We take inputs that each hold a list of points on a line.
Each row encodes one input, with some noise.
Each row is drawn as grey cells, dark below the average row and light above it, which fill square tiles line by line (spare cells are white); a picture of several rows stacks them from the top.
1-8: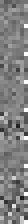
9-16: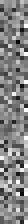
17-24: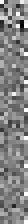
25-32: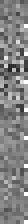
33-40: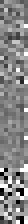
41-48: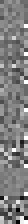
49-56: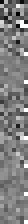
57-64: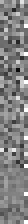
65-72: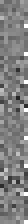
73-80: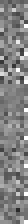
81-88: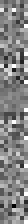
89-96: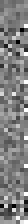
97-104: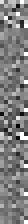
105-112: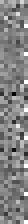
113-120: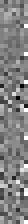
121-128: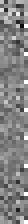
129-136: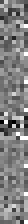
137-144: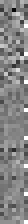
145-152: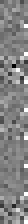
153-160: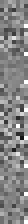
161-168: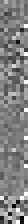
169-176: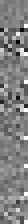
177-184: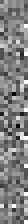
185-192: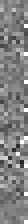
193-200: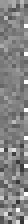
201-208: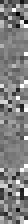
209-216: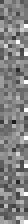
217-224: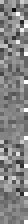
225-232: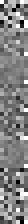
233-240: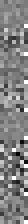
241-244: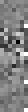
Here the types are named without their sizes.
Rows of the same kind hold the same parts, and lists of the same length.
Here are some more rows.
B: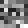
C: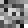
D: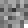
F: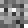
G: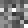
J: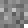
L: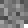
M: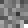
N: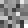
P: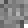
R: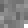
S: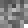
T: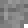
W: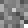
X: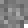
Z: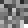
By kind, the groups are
B, C, D, L, M, P, R, S, T, X
F, G, J, N, W
Z

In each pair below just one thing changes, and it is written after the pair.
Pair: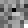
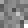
the place on the line in item 1 of the list
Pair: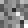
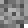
the place on the line in item 2 of the list
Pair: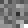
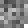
the place on the line in item 2 of the list
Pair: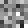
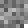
the place on the line in item 1 of the list
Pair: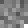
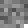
the place on the line in item 1 of the list
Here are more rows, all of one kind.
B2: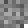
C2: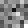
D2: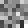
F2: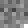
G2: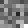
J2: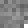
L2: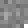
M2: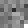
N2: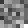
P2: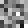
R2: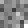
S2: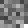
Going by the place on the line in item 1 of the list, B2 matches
C2, J2, M2 and S2.
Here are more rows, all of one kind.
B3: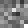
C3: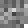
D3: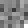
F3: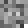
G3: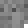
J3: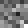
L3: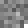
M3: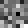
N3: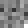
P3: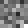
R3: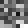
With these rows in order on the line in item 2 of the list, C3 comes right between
B3 and J3.
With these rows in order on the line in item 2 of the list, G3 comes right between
F3 and P3.
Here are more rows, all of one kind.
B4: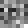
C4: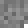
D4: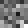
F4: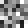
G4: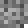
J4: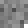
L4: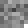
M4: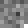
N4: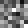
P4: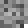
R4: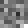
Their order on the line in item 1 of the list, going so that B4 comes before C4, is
B4, L4, P4, G4, J4, C4, N4, M4, R4, F4, D4.
